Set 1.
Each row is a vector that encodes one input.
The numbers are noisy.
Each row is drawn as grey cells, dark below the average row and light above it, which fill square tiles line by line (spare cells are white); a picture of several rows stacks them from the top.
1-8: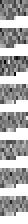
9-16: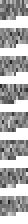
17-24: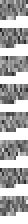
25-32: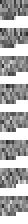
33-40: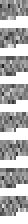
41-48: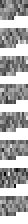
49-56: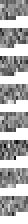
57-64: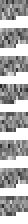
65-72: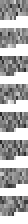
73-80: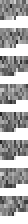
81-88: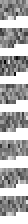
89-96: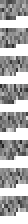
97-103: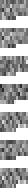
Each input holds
either a point on an 8-point line, or a list of up to two points on a 6-point line.
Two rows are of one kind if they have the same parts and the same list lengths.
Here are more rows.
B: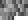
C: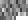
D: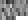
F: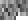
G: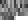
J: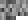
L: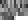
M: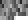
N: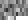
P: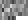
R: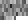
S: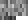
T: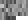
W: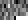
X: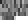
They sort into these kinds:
B, G, L, M, X
C, F, N, R
D, J, P, S, T
W

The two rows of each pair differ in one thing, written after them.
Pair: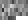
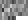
the place on the 6-point line in item 2 of the list
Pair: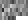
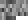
the place on the 6-point line in item 1 of the list
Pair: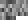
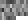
the place on the 6-point line in item 1 of the list
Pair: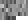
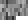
the place on the 6-point line in item 2 of the list
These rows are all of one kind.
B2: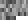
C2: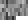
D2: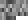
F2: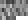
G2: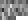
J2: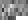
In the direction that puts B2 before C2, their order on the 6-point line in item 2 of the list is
B2, D2, J2, G2, F2, C2.
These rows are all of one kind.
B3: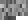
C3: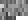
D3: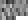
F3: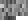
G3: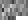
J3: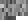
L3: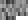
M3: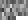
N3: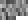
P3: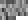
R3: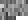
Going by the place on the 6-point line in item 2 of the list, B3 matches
F3, G3 and J3.
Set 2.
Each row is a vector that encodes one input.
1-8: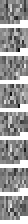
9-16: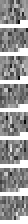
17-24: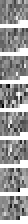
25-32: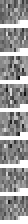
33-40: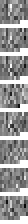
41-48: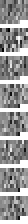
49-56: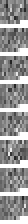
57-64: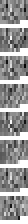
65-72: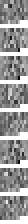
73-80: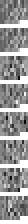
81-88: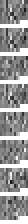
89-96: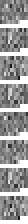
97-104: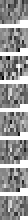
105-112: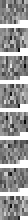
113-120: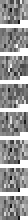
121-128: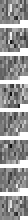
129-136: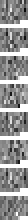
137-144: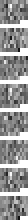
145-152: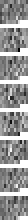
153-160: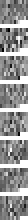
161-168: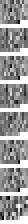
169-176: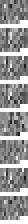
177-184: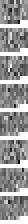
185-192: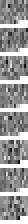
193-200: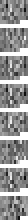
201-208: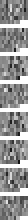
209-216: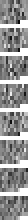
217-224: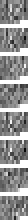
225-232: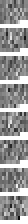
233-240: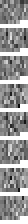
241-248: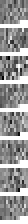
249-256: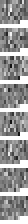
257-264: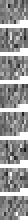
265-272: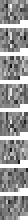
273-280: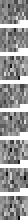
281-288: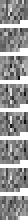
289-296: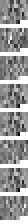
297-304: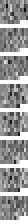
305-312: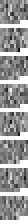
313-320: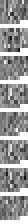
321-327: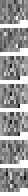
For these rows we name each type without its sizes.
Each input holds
a list of points on a line.
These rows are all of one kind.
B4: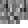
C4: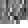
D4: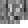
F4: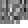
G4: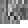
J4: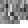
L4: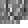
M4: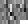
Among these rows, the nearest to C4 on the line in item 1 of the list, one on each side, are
G4 and L4.
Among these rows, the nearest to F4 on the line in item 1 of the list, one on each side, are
D4 and L4.
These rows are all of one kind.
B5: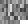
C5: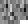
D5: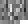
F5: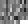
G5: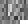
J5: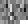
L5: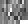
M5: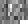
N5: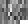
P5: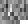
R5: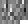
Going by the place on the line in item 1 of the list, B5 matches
C5 and J5.
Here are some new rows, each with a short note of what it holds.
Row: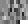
a list of one item
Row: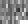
a list of three items
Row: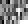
the empty list
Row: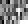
the empty list
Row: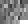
a list of three items
